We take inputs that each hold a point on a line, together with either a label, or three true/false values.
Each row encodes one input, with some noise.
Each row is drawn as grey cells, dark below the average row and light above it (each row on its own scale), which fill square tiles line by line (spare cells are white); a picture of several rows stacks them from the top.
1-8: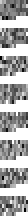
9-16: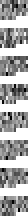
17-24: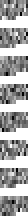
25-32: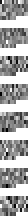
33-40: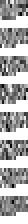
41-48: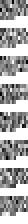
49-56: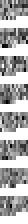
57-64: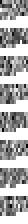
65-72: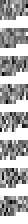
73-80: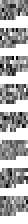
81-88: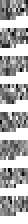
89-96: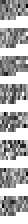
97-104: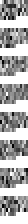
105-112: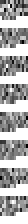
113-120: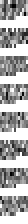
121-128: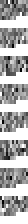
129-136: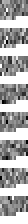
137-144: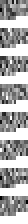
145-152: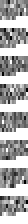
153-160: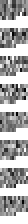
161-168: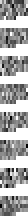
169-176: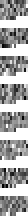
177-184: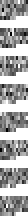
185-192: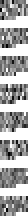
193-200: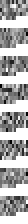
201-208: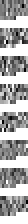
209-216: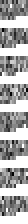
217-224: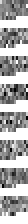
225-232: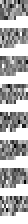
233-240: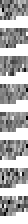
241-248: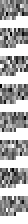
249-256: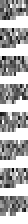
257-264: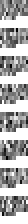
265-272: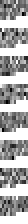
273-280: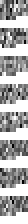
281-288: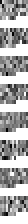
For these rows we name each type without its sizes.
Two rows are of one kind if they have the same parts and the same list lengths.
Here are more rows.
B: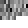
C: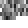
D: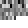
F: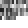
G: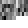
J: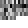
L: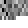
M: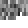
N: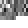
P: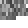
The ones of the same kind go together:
B, C, D, F, J, N, P
G, L, M

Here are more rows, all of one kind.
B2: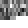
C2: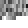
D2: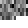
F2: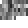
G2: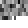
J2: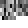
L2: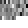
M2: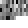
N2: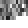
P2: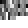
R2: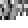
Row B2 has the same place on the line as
G2 and R2.
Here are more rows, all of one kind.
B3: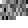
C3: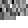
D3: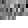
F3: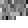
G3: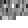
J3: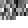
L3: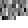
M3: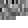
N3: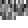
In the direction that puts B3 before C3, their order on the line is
M3, L3, J3, B3, F3, D3, N3, G3, C3.
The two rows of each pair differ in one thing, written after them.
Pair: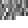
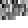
the label
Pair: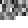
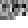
the place on the line
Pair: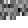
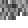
the label
